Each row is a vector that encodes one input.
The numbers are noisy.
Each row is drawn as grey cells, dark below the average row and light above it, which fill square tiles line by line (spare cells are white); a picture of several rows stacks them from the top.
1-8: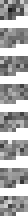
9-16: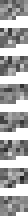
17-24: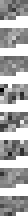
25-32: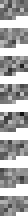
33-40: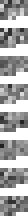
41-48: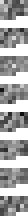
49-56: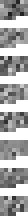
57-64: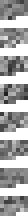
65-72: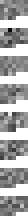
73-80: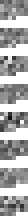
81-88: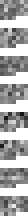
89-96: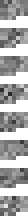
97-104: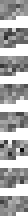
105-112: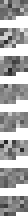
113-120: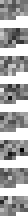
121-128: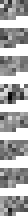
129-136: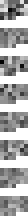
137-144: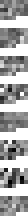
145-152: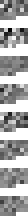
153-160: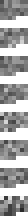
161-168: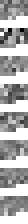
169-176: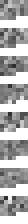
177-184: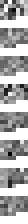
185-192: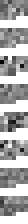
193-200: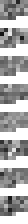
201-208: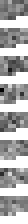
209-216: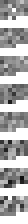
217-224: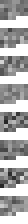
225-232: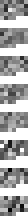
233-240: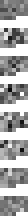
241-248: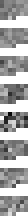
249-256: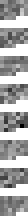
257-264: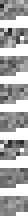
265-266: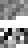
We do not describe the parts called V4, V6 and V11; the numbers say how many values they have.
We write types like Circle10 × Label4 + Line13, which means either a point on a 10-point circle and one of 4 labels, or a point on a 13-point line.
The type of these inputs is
(Bool × V11 + V4) × (Circle10 + Unit) + Tree7 × V6.
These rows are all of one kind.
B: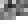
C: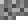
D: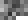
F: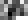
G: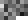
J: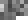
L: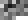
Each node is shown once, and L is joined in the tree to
B and D.
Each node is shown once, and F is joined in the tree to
D and G.
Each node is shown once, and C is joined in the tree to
J.
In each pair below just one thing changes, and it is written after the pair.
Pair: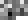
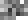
the node of the tree
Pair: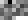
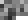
the node of the tree
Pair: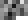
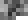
the value of V6
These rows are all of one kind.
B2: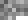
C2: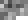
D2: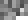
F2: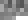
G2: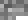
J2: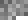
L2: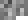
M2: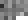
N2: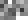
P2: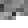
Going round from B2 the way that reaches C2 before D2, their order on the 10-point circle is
B2, P2, M2, N2, C2, G2, F2, D2, J2, L2.
